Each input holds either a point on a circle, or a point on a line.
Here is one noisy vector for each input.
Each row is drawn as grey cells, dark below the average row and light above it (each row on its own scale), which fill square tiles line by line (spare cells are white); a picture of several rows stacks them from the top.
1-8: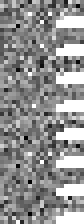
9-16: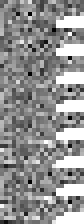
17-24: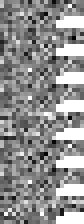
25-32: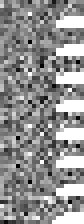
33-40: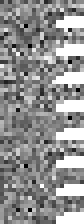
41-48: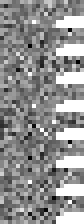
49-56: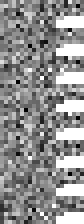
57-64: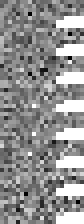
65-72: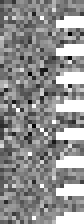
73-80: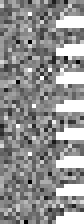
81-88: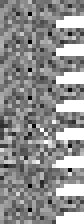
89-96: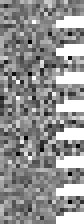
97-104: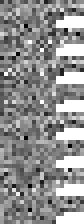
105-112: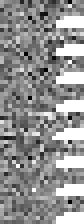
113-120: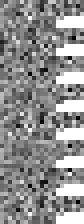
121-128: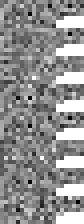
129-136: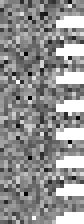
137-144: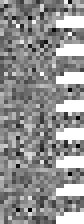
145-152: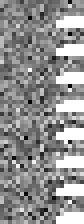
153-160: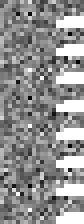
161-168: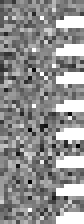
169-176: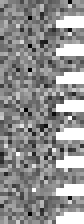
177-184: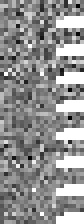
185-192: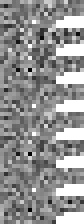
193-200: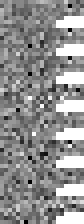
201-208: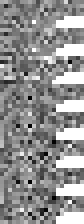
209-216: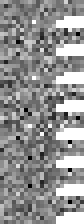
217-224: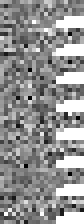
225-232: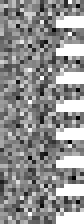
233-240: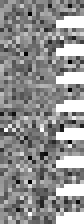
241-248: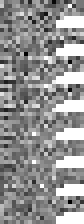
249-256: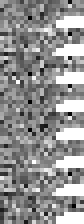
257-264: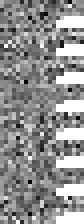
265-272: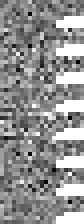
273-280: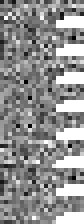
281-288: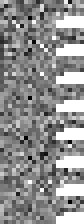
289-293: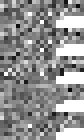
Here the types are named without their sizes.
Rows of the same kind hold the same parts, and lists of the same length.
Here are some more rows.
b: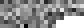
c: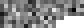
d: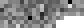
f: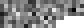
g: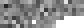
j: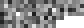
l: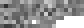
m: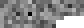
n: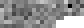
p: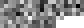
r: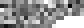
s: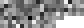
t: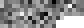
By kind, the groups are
b, c, f, j
d, g, l, m, n, p, r, s, t

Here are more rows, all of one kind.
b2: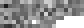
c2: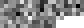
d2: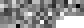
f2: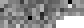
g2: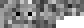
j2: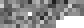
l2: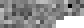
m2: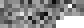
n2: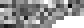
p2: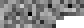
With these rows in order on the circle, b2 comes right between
f2 and n2.
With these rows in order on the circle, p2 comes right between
g2 and l2.
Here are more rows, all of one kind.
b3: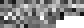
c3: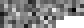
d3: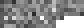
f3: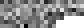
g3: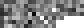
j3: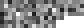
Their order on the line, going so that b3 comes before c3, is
f3, b3, d3, g3, c3, j3.
